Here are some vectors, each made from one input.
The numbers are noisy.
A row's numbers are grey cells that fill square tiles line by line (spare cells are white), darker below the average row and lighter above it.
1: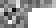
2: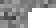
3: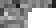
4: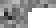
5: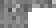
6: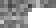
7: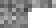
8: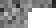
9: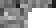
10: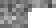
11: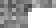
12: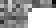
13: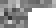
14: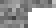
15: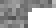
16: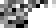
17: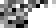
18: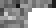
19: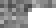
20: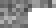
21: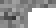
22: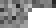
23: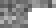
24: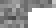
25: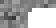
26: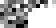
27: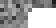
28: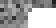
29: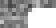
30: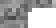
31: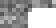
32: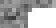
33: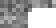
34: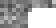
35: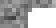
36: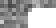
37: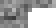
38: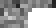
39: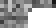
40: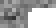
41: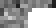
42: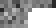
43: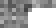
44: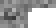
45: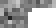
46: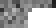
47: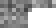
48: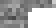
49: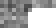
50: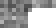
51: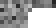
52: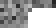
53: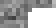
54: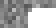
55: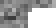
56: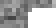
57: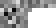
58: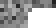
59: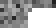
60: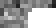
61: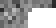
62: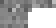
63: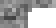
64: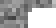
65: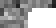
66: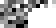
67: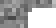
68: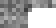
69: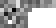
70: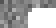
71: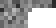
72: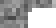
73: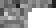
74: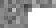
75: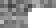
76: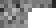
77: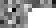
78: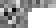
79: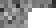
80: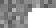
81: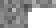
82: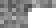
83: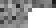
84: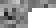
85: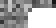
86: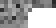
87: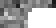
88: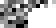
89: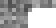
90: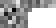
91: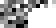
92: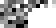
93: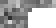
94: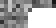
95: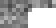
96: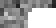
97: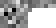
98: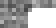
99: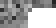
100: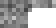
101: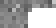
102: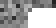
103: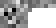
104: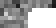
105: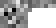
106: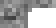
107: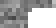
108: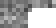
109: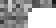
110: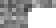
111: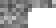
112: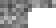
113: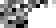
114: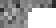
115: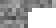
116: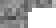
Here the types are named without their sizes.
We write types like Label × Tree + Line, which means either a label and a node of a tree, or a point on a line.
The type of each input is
List(Line).
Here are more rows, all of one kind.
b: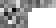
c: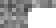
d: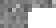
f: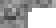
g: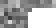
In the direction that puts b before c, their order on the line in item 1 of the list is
b, g, f, d, c.
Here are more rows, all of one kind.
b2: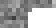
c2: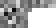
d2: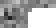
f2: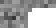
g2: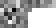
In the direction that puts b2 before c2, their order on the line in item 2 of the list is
b2, g2, c2, d2, f2.
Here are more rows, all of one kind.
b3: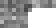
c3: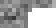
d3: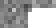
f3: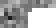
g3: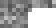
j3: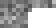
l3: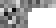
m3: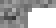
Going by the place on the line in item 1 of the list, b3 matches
g3 and j3.
